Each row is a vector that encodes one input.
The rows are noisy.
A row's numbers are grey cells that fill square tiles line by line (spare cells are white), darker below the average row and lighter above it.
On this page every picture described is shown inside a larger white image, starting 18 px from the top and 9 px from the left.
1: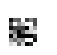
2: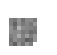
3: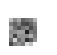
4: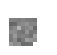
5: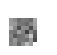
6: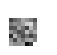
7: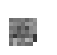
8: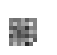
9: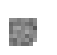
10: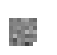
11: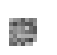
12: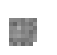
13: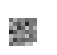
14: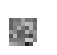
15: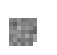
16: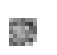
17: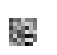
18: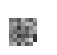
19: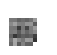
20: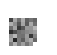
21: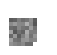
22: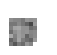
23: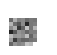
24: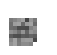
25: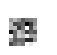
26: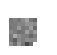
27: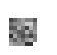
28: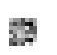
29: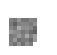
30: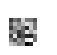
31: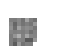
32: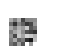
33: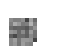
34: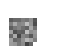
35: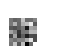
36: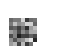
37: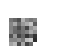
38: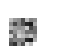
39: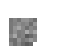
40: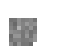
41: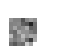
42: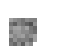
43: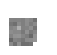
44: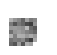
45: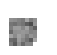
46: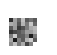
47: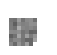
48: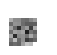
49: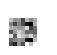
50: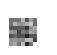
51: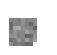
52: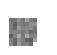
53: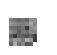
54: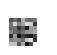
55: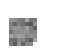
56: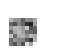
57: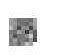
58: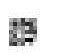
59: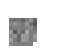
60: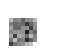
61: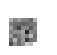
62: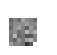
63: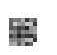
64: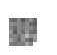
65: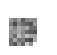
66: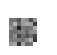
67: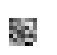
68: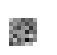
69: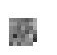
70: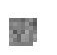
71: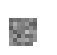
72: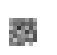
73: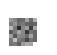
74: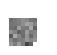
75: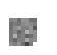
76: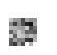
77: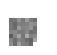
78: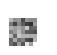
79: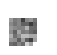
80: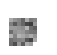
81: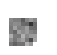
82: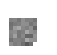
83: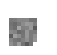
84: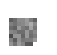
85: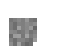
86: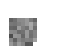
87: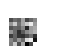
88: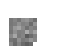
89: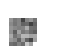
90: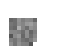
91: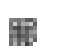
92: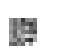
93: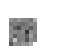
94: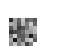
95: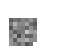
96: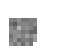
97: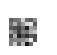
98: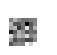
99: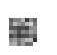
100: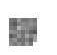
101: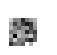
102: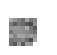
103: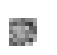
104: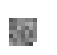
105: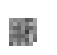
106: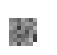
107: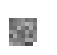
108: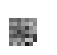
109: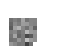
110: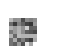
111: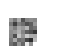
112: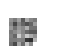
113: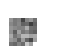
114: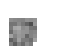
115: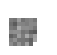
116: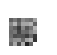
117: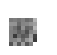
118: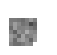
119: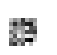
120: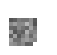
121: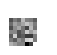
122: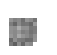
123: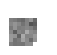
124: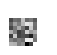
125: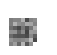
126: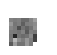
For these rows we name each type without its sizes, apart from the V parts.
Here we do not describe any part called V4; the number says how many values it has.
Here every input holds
either three values of V4, or a list of points on a line.
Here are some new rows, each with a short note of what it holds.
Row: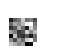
a list of three items
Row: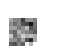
a list of one item
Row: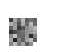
the empty list
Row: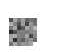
the empty list
